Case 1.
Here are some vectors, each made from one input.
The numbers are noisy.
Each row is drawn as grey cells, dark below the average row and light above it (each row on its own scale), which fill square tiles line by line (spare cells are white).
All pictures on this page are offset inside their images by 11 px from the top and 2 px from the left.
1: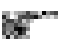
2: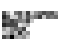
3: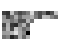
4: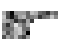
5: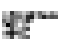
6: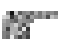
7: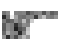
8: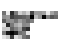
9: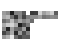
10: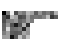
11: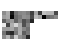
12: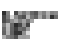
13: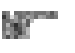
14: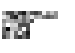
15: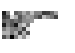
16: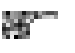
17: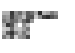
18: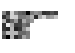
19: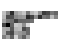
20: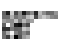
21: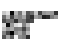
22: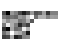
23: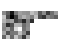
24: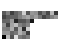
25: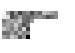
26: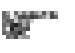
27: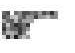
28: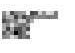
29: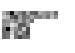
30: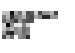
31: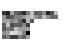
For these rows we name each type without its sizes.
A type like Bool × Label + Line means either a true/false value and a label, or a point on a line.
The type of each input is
Circle.
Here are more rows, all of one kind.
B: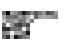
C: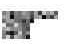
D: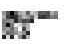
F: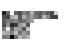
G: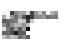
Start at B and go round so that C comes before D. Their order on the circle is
B, G, C, D, F.
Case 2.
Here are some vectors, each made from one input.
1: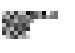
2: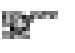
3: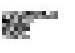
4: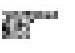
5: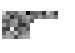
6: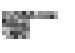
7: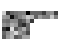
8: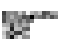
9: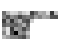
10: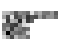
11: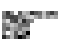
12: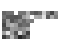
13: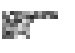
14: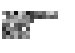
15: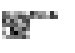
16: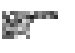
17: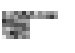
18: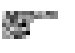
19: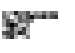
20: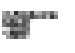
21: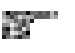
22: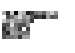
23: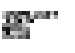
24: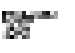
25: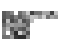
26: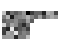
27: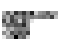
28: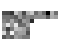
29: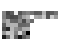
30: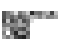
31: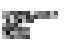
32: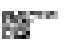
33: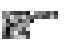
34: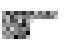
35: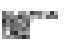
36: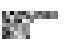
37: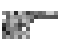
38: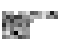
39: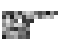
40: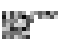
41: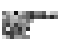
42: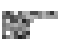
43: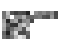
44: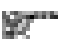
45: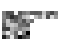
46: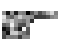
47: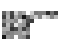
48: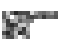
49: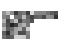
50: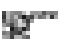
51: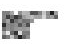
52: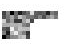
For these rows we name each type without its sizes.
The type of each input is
Circle.
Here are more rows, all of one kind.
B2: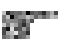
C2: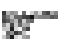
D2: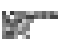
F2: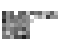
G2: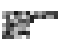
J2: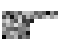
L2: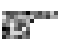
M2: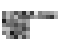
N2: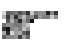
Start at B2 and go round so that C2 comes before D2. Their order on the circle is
B2, M2, F2, J2, C2, D2, G2, N2, L2.
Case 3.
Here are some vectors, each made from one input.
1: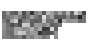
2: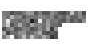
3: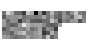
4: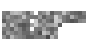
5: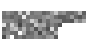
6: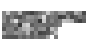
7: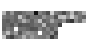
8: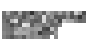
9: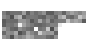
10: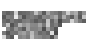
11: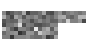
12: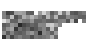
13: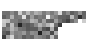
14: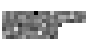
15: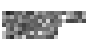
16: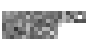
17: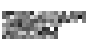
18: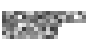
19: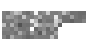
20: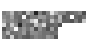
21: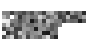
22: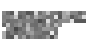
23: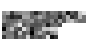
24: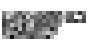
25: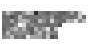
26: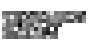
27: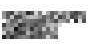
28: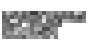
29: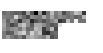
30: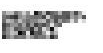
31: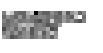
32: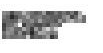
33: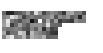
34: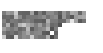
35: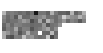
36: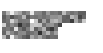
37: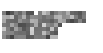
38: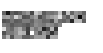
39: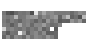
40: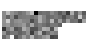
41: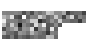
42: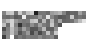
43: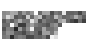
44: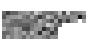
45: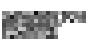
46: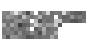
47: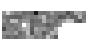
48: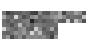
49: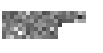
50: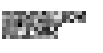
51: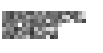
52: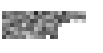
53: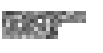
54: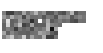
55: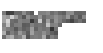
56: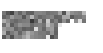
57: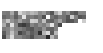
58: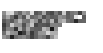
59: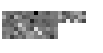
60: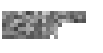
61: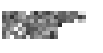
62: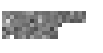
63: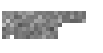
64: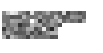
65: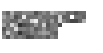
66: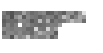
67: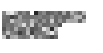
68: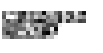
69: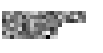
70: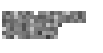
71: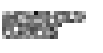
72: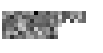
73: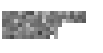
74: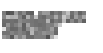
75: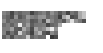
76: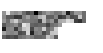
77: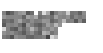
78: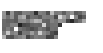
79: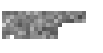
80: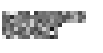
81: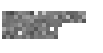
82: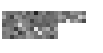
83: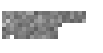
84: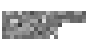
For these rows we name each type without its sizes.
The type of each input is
Label.
